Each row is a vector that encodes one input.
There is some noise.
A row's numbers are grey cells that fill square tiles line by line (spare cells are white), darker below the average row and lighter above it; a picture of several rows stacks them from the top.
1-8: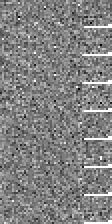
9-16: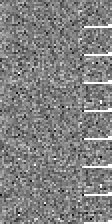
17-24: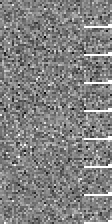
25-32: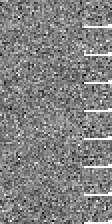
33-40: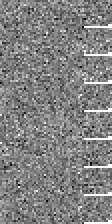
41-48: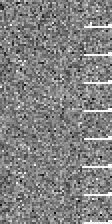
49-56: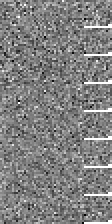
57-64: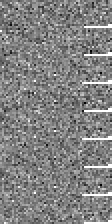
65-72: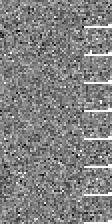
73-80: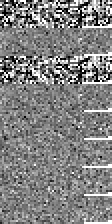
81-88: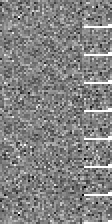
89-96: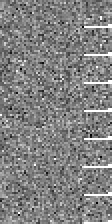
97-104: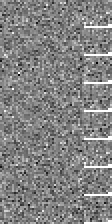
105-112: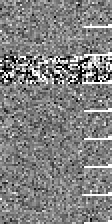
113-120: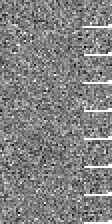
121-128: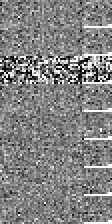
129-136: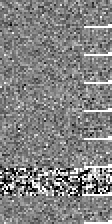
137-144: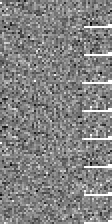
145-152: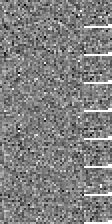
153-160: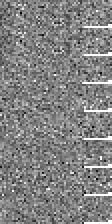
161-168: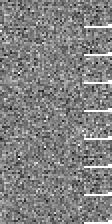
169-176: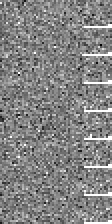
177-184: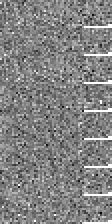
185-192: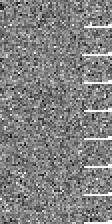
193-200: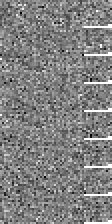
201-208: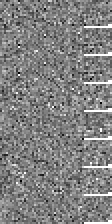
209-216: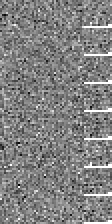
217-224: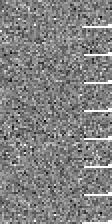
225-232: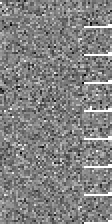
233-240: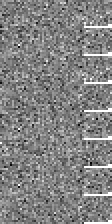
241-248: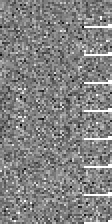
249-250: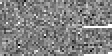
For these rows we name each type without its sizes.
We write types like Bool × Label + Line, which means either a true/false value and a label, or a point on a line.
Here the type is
Bool × Label + Unit.
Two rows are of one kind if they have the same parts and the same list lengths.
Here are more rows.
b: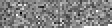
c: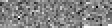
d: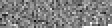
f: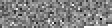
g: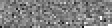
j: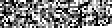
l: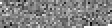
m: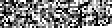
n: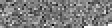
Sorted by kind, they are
b, c, d, f, g, l, n
j, m

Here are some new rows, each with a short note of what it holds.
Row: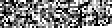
a fixed value
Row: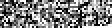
a fixed value
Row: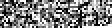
a fixed value
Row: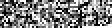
a fixed value
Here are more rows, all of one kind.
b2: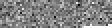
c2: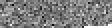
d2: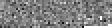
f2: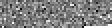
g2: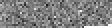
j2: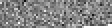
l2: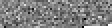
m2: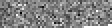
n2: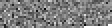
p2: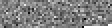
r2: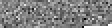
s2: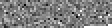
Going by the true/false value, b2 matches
j2 and m2.
